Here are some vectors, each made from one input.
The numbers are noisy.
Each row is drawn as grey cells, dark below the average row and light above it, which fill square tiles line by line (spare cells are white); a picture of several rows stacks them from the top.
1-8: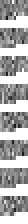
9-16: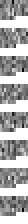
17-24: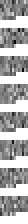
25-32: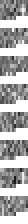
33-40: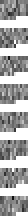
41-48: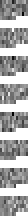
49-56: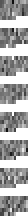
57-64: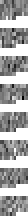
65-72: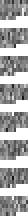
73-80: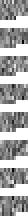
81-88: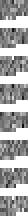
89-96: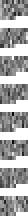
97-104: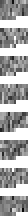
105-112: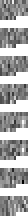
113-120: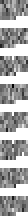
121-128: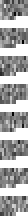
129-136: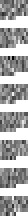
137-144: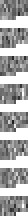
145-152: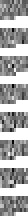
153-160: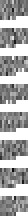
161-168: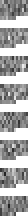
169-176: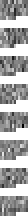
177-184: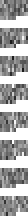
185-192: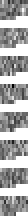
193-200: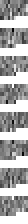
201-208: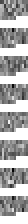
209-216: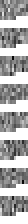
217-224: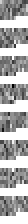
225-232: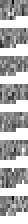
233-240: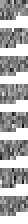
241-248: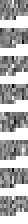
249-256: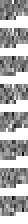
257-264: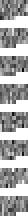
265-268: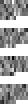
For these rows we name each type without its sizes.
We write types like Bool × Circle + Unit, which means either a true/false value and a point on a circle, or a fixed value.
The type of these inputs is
Bool × Bool × Bool × (Circle + Unit) × (Circle + Unit).
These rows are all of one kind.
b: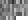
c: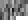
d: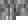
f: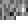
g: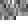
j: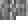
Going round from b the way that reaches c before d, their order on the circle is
b, f, g, j, c, d.
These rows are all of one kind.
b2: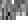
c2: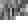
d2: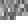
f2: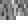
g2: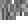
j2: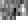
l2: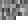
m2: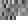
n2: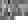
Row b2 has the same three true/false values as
c2, f2 and l2.
